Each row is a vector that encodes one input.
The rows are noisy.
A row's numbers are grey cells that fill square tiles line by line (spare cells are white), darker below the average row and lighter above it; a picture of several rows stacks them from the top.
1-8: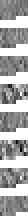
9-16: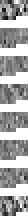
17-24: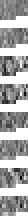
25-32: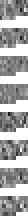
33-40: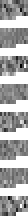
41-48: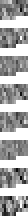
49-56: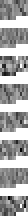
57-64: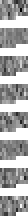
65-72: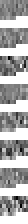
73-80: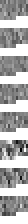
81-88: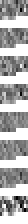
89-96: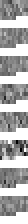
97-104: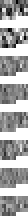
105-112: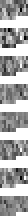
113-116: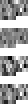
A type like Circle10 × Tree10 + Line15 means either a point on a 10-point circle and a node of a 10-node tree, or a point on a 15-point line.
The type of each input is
(Bool × Bool × Bool + Unit) × Circle6 + Unit.
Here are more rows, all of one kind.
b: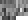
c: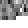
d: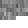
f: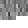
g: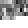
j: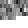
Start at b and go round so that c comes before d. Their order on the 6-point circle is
b, f, c, g, d, j.
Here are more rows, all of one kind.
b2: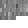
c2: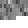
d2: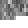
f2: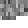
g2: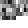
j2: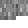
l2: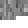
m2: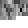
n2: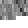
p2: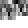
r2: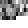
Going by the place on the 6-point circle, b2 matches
d2, j2 and l2.
